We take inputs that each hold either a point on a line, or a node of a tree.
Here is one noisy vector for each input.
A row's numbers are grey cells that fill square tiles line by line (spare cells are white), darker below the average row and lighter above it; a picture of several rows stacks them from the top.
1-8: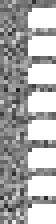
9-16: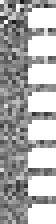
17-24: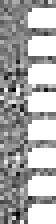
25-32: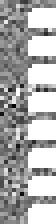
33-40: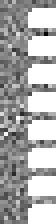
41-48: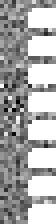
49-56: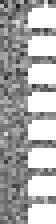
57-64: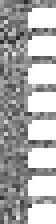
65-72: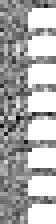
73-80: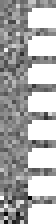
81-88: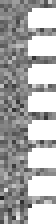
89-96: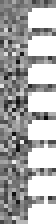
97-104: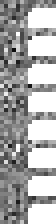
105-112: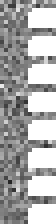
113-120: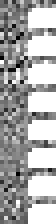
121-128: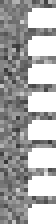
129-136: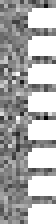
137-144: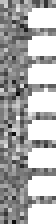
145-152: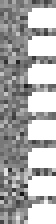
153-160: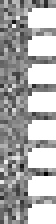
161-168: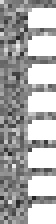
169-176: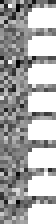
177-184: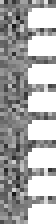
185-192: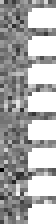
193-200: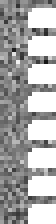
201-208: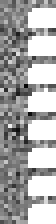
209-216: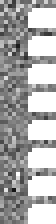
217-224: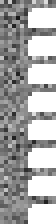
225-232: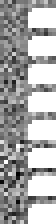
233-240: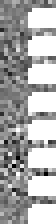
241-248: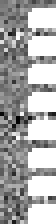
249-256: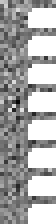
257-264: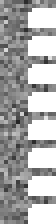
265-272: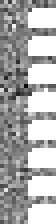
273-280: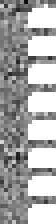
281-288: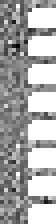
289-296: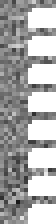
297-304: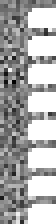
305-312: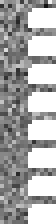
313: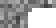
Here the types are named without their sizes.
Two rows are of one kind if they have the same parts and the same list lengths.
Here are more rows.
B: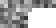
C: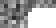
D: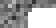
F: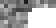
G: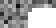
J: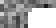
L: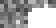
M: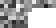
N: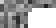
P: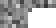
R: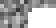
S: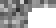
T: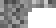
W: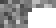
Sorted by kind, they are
B, C, D, G, J, N, P
F, L, M, R, S, T, W

